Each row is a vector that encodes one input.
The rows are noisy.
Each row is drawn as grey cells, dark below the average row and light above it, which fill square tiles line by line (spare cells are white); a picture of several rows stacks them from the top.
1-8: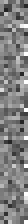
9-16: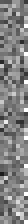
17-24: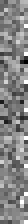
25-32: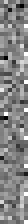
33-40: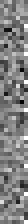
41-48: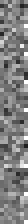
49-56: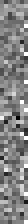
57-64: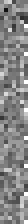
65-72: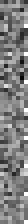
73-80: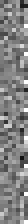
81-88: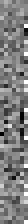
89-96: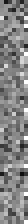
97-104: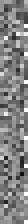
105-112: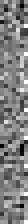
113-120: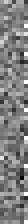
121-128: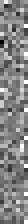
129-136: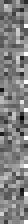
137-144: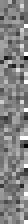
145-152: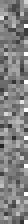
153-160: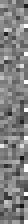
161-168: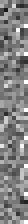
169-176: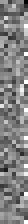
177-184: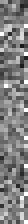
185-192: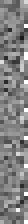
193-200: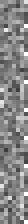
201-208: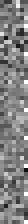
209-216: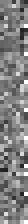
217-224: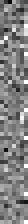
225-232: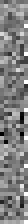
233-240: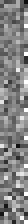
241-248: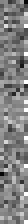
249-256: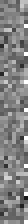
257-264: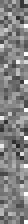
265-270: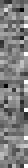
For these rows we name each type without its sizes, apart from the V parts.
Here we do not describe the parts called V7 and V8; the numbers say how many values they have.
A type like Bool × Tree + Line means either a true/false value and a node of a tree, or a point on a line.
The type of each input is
(Line + V7) × (Tree + V8).
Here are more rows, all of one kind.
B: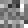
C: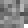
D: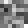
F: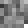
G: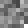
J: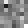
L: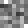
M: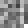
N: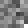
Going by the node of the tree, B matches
C, D and F.
